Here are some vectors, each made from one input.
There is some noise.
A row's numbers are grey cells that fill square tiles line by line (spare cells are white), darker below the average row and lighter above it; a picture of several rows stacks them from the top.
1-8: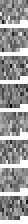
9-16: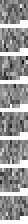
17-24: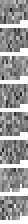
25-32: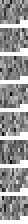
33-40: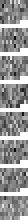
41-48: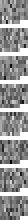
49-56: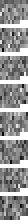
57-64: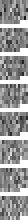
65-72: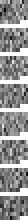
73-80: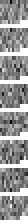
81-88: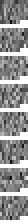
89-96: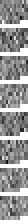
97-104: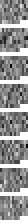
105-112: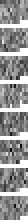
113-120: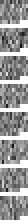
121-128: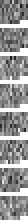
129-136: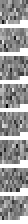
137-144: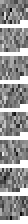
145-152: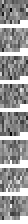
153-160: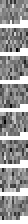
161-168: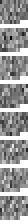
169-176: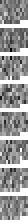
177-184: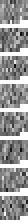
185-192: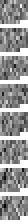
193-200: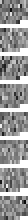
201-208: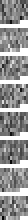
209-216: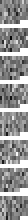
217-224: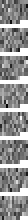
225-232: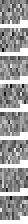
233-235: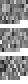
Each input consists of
a point on a 16-point circle, together with either a point on a 6-point line, or a point on a 14-point line.
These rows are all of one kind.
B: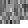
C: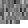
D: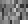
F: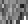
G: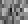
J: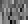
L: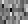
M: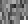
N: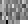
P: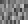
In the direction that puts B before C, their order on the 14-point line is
F, M, D, B, J, P, C, G, L, N.
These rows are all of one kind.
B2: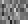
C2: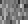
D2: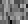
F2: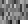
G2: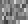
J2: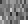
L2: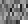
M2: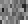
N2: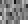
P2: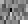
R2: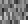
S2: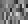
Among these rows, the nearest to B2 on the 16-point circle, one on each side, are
D2 and P2.
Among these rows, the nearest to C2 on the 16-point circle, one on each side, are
G2 and J2.
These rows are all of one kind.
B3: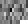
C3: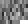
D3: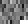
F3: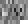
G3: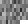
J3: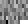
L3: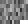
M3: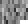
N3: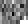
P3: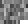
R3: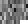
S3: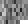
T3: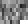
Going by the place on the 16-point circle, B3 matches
C3 and T3.
